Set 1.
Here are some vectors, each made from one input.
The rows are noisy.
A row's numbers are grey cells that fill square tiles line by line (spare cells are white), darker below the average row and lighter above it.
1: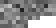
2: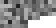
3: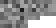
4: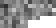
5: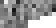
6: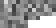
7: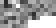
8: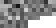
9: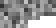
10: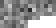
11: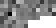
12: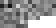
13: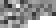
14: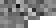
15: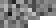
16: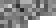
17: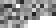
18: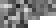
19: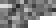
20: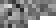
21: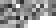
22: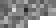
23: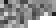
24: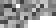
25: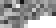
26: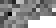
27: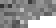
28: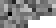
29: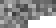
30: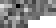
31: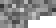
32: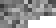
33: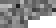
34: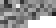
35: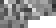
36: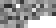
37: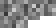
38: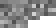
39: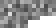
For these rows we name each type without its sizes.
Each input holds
a point on a line, together with either a fixed value, or three true/false values.
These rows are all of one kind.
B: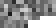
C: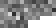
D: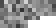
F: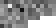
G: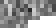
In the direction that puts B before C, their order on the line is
B, F, C, G, D.
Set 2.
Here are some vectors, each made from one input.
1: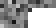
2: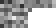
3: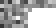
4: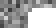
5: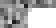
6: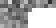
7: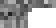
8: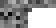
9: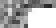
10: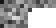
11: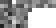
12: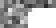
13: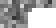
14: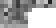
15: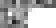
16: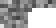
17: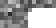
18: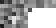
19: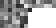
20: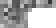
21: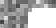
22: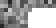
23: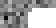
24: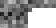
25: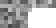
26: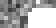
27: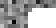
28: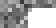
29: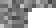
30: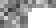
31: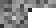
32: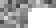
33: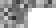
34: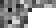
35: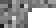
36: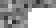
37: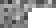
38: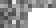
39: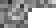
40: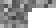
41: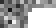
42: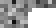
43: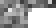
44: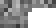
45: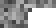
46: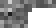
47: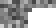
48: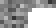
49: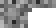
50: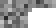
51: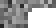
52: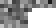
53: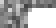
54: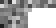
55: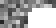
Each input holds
a point on an 8-point line, together with either a fixed value, or three true/false values.
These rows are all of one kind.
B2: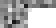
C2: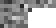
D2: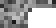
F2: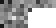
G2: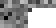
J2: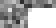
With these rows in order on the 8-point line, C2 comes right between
D2 and F2.
